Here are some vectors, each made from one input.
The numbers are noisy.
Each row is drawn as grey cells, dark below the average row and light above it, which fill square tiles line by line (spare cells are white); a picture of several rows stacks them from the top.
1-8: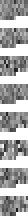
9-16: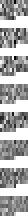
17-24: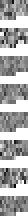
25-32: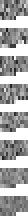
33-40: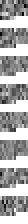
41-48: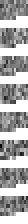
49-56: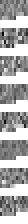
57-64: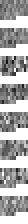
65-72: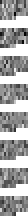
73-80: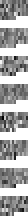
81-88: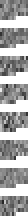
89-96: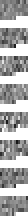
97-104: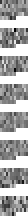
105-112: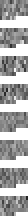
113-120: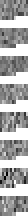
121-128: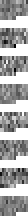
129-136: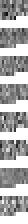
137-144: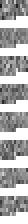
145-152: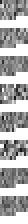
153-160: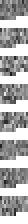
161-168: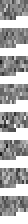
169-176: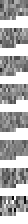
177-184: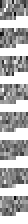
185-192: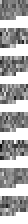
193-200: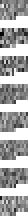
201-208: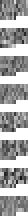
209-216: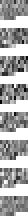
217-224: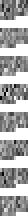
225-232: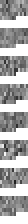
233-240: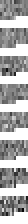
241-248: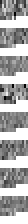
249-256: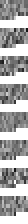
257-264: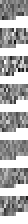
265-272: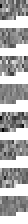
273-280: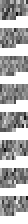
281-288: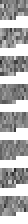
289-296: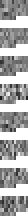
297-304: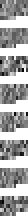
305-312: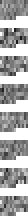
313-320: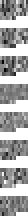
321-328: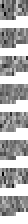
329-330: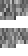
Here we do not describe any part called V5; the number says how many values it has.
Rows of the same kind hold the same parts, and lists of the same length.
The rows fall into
3 kinds.
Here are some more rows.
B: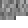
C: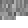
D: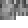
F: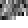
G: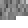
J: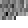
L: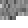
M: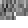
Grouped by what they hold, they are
B, C, G, M
D, F, L
J

